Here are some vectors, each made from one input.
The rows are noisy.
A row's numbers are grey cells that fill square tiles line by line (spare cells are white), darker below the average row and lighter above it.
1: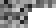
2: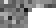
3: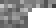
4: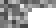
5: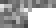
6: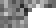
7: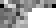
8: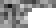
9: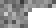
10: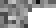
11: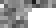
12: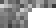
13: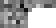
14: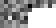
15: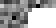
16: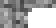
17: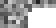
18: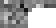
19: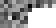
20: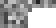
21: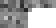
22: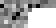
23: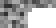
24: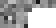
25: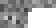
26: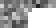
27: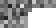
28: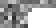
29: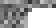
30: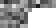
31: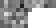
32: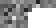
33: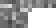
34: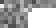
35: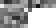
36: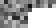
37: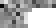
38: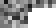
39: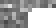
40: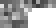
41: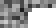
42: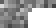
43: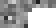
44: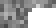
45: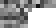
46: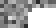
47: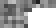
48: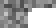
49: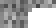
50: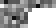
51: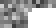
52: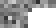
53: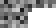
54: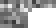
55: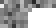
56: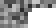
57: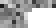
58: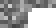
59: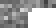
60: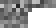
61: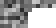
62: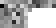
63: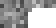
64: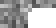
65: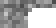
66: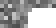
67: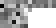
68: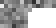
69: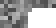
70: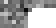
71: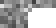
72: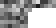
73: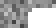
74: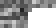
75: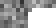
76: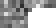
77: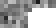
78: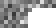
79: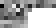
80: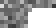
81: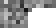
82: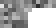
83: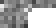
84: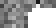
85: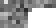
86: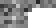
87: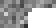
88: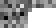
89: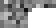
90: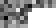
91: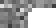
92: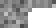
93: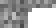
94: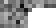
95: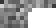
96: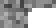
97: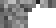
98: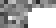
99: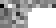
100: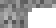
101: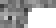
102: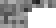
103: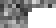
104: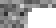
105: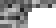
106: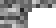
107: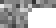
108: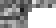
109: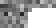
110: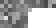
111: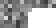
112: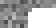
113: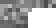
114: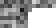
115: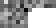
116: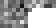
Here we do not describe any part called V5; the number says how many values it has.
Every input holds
a value of V5, together with either a point on an 8-point line, or four true/false values.
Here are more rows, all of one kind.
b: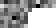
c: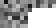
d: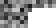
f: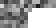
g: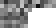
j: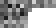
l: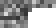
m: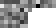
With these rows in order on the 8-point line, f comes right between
d and g.
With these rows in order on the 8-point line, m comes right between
c and d.
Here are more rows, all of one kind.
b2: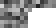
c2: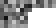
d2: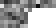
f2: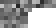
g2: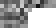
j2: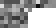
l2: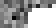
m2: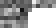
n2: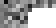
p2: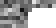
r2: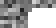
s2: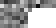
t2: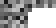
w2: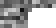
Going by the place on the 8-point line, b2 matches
p2, r2 and w2.
